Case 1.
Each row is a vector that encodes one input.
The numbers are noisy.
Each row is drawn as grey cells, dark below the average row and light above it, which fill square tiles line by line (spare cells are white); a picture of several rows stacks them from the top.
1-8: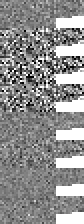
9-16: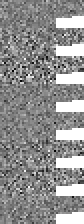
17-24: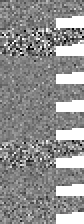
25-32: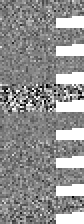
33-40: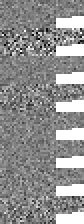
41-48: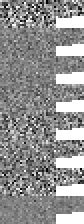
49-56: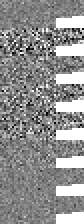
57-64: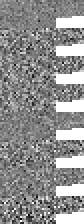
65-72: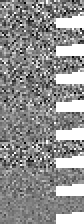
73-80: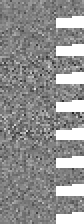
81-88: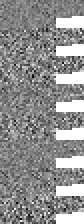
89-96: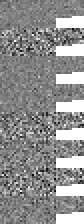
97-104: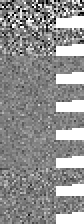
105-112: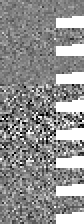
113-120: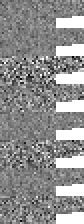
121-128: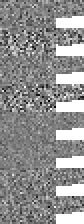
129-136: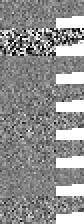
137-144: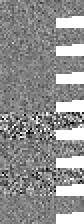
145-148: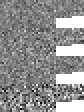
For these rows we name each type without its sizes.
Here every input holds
either a point on a circle and four true/false values, or a fixed value.
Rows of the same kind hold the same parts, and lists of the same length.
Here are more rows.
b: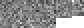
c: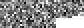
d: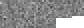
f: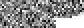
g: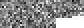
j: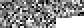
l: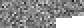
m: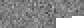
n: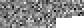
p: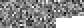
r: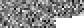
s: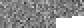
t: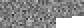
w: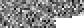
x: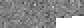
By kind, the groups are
b, c, d, g, j, l, m, n, p, s, t, x
f, r, w

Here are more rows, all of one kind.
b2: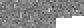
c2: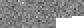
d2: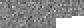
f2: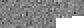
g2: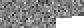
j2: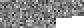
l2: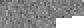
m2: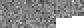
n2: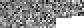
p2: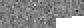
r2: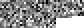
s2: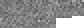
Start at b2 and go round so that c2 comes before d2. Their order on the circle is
b2, f2, c2, m2, n2, s2, l2, g2, j2, r2, p2, d2.
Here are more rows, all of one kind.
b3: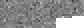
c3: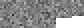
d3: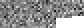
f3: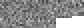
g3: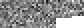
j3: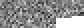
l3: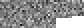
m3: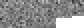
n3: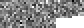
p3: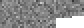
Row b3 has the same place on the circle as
j3, m3 and n3.
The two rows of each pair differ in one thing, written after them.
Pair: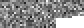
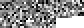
the place on the circle
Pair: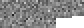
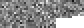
the place on the circle
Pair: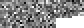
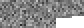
one of the four true/false values
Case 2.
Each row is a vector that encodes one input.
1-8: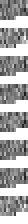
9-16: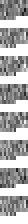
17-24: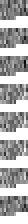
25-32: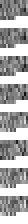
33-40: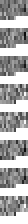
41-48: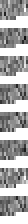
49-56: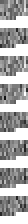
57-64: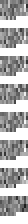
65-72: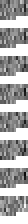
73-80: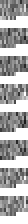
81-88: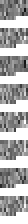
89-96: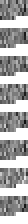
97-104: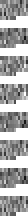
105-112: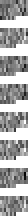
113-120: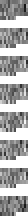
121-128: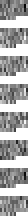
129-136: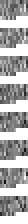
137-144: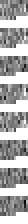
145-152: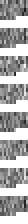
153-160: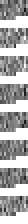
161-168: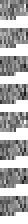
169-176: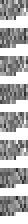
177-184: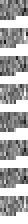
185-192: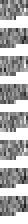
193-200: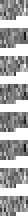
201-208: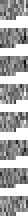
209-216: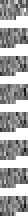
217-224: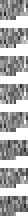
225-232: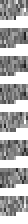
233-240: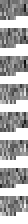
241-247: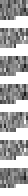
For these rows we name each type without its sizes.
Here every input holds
a point on a line and a true/false value.
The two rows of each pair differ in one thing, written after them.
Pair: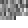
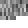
the place on the line
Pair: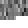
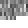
the true/false value
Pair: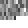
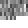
the place on the line
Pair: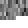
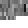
the place on the line
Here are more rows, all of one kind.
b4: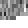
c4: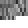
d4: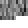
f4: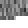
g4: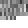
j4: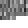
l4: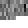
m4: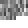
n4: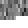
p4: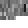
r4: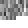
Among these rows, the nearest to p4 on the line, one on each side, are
l4 and m4.
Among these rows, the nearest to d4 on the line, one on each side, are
b4 and g4.
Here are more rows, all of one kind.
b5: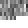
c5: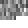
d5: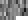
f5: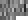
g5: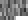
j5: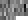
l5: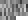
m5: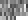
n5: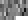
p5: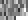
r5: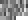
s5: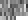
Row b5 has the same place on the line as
m5, n5 and s5.
